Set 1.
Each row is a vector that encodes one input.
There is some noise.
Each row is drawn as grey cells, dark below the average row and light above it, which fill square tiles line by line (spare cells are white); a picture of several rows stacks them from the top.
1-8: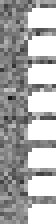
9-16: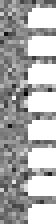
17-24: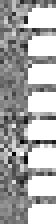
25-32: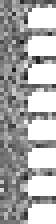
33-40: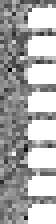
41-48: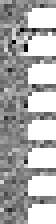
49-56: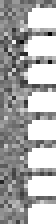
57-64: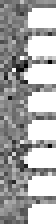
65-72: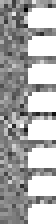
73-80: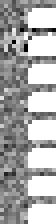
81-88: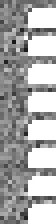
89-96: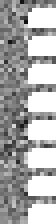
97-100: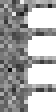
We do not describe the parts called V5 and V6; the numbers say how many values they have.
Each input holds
a point on an 8-point line, a true/false value, a value of V5 and a value of V6.
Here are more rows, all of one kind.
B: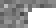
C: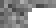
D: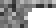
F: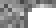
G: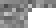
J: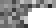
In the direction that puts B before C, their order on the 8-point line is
J, F, B, D, C, G.
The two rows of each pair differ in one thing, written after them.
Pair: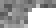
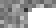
the place on the 8-point line
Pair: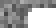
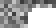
the true/false value
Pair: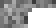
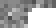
the true/false value
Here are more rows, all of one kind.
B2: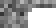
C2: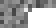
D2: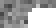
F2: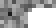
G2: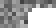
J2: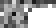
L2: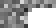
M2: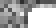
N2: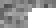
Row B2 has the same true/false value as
C2, J2 and L2.
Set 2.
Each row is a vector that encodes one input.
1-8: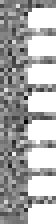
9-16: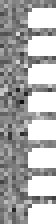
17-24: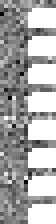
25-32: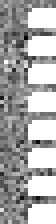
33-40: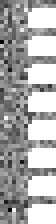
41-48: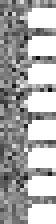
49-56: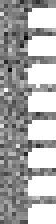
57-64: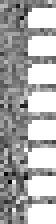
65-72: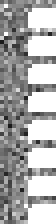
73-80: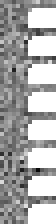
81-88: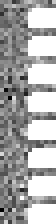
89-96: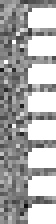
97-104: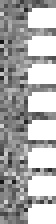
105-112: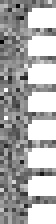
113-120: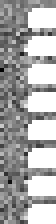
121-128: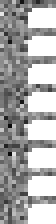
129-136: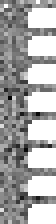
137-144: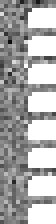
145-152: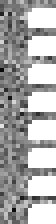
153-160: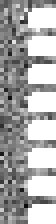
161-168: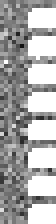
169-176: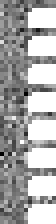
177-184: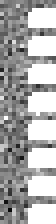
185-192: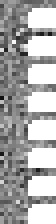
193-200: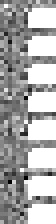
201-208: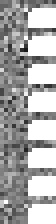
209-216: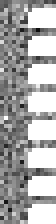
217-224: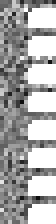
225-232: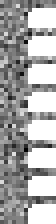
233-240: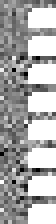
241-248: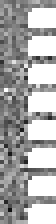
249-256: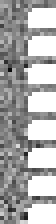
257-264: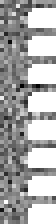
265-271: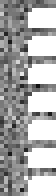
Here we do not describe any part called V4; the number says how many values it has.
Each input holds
a value of V4, together with either a point on a 9-point line, or a point on a 17-point line.
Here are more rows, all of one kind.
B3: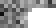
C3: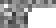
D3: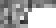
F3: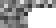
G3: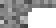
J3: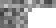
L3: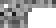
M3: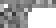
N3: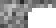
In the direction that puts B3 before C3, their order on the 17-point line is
F3, D3, G3, B3, L3, M3, J3, C3, N3.
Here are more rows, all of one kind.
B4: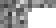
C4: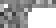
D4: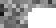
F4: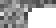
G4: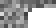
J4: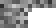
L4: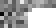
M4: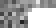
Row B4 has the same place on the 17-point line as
F4 and G4.
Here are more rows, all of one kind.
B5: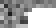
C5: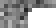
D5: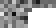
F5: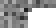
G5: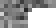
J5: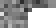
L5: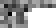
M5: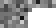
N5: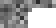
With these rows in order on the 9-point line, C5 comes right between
M5 and N5.
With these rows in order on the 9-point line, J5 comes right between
G5 and N5.
